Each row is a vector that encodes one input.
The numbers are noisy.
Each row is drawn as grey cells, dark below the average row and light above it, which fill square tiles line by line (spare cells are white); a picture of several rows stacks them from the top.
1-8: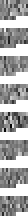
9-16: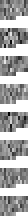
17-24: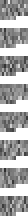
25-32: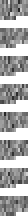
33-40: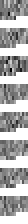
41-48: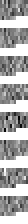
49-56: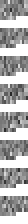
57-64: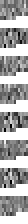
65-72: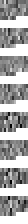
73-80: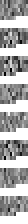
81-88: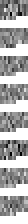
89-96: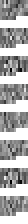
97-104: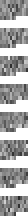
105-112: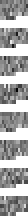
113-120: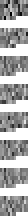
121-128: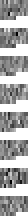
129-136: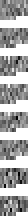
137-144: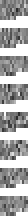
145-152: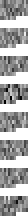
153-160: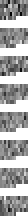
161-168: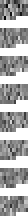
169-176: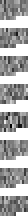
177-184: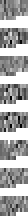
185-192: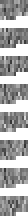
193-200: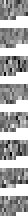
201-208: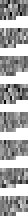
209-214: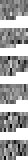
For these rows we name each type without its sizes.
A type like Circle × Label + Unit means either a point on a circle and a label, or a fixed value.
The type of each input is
(Circle + Unit) × List(Line).
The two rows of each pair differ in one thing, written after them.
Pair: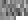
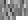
the place on the circle
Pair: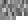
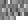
the place on the line in item 1 of the list
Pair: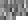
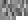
the place on the circle
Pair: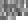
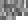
the place on the line in item 1 of the list
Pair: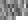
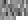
the place on the circle
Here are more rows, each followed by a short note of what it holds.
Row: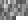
a point on a circle, together with a list of two items
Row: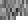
a point on a circle, together with a list of one item
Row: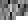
the empty list
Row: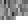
a list of one item
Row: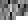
the empty list
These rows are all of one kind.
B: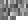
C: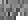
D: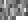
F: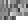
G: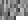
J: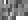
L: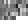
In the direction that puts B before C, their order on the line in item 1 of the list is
L, B, F, G, C, J, D.
